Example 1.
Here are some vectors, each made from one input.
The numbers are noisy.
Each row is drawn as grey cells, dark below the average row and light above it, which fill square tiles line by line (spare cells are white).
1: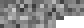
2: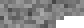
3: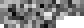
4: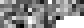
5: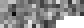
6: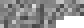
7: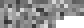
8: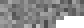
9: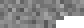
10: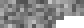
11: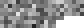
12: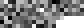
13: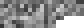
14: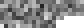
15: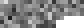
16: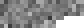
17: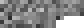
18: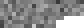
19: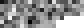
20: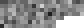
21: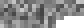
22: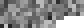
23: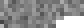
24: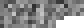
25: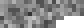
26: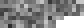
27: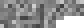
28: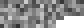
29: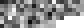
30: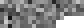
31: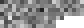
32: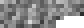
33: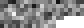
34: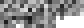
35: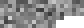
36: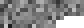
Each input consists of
a point on an 8-point line.
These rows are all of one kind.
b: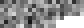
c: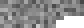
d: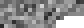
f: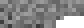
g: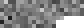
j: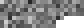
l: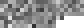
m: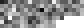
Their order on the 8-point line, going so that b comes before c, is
j, f, g, b, d, l, m, c.
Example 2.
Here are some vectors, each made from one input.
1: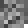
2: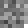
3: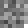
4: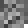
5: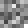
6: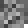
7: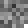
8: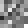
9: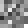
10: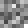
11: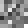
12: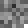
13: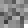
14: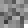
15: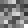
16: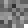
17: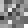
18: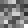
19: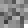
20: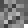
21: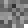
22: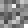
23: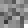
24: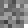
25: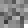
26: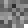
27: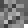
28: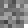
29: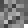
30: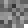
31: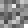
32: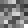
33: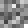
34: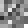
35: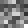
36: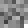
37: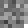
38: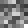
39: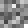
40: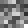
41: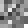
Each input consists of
a point on a 7-point line.
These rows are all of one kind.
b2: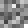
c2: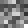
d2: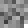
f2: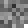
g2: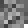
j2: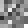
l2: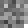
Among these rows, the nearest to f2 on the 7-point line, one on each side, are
g2 and l2.
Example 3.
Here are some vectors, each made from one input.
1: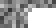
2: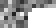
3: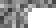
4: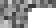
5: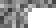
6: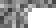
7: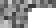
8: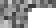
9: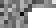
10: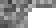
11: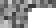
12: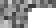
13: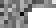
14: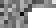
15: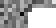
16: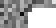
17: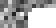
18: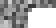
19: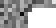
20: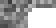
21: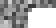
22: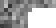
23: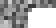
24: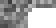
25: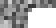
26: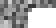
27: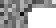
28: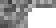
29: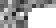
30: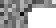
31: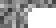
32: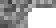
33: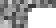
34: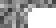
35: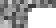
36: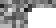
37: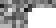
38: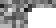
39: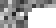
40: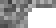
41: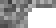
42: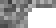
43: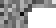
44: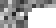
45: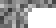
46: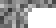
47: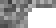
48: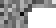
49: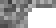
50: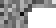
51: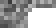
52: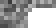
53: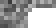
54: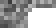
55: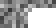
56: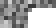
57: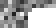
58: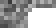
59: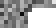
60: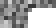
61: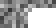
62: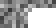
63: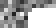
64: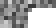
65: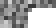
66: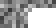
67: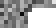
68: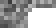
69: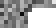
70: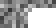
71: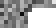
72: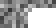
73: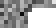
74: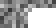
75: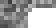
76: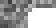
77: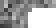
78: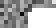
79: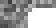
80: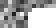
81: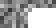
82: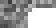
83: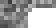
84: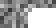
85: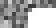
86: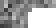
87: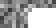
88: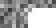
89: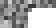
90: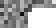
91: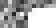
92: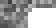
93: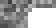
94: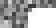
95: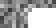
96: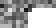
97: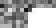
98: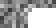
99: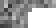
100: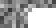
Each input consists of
a point on a 7-point line.
